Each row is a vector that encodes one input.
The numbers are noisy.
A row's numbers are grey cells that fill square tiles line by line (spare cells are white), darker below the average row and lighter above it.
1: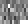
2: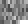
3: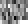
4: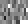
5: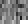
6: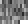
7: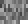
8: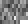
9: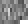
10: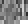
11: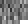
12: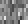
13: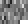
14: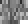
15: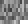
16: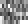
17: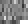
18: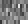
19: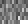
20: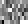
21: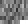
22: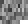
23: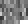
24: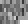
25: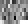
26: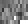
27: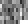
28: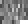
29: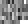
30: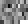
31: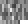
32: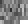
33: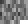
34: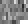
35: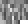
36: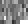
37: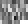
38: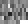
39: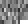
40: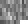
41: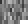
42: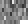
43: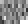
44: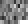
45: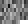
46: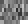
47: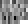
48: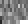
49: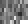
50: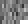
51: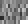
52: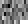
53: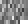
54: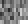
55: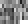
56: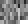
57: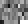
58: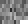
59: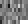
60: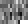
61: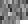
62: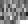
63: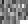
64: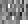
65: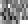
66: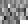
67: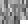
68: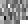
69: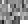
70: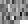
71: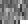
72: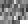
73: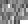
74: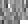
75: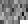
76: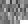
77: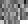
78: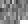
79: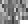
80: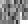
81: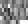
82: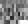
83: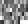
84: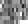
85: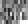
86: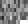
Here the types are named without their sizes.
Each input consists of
a point on each of two lines and a true/false value.
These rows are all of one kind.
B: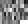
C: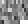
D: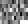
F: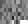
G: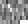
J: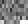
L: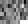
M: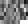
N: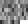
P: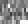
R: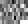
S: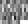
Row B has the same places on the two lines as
D, L, M and R.
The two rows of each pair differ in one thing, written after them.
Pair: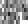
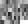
the place on one of the two lines
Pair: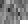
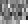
the true/false value
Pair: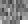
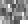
the true/false value
